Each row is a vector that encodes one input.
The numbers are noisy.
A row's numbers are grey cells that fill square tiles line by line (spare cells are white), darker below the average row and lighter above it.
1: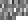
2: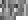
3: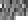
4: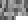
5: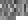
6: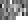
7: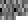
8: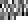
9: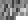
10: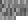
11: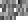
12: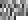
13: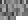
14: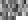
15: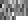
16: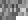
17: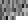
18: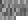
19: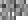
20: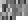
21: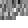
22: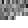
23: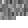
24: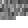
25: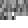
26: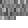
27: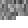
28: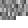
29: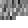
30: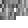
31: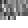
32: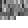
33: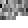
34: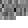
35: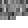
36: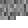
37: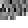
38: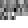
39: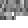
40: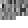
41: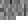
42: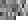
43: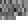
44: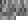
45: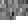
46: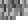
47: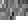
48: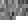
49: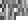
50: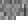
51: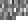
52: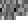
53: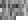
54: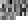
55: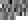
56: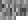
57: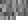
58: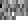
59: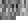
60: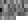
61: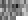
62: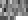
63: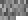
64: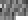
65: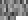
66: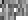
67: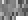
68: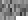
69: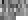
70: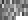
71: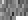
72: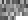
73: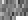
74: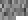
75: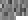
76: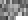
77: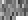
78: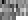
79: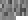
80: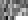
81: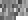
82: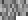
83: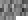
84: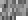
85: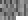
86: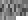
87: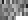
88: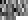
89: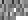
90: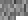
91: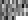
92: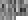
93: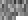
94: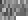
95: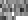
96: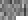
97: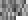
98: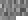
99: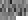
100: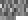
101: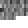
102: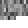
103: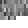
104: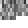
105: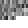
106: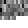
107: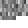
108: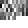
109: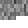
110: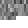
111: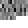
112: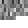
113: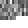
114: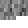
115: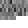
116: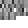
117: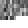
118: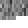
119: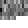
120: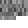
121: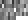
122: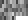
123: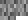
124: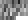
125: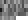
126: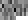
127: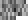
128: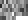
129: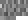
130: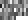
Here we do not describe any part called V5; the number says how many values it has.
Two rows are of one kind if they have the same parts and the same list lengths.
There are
2 kinds of row.
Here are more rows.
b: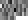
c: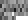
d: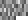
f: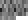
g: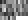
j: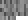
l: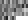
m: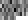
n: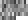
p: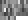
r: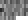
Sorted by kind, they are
b, f, g, j, m, p, r
c, d, l, n

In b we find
a point on a 4-point line and a point on a 7-point line.
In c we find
a point on a 7-point line and a value of V5.
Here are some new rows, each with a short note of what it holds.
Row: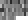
a point on a 4-point line and a point on a 7-point line
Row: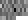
a point on a 4-point line and a point on a 7-point line
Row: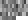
a point on a 7-point line and a value of V5
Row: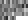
a point on a 7-point line and a value of V5
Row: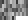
a point on a 7-point line and a value of V5
